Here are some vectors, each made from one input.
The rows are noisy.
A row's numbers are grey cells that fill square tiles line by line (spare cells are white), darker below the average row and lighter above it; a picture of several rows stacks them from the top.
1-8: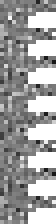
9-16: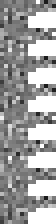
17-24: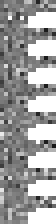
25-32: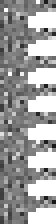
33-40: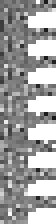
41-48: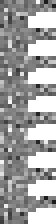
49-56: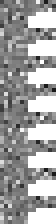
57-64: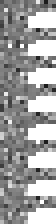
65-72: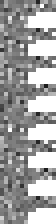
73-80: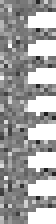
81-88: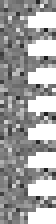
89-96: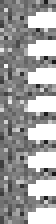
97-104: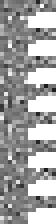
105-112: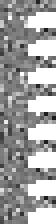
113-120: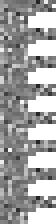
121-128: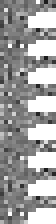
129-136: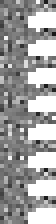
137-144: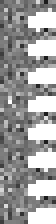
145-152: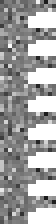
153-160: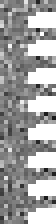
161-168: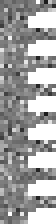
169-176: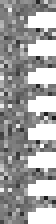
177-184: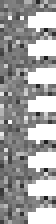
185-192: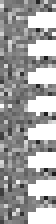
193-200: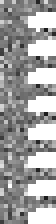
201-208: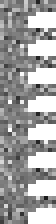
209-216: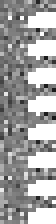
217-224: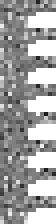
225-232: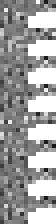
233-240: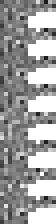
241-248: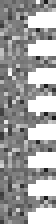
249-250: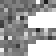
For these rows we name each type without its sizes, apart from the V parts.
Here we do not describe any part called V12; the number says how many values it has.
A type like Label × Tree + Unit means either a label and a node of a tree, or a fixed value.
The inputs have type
Bool × Line + V12.
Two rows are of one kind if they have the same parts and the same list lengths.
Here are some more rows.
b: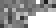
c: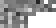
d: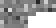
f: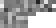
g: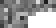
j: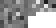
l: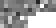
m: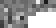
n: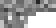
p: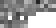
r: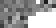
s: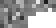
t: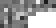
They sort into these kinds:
b, g, j, m, r, s, t
c, d, f, l, n, p

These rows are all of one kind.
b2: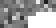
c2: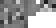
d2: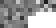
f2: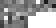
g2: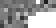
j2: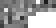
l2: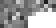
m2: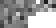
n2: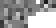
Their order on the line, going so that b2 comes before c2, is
m2, g2, n2, d2, l2, b2, j2, f2, c2.
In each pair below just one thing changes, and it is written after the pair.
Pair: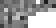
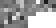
the true/false value
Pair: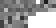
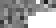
the true/false value
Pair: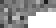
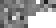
the true/false value
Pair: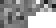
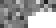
the place on the line
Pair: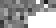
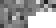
the place on the line
